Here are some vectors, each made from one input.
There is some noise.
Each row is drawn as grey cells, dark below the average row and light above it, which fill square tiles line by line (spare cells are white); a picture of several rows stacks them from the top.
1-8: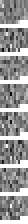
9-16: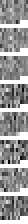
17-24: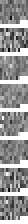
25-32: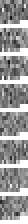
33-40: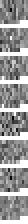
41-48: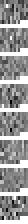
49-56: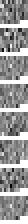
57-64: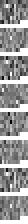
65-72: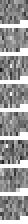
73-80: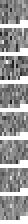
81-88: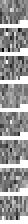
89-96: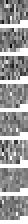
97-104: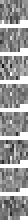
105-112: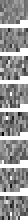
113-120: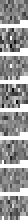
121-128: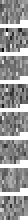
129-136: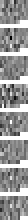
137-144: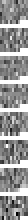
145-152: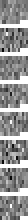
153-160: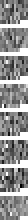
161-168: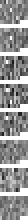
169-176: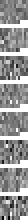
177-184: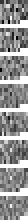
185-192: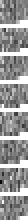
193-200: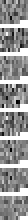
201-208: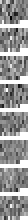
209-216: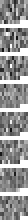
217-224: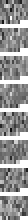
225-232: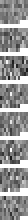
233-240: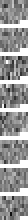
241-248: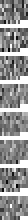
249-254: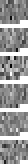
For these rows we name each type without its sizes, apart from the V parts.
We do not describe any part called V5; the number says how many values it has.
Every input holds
either a fixed value, or a node of a tree, or a true/false value and a value of V5.
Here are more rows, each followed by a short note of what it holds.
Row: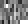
a true/false value and a value of V5
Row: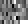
a fixed value
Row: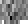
a node of a tree
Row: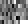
a fixed value
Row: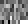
a true/false value and a value of V5
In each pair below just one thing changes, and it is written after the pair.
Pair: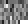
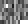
the true/false value
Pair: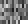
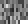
the true/false value
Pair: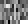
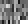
the value of V5
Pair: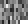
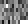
the value of V5
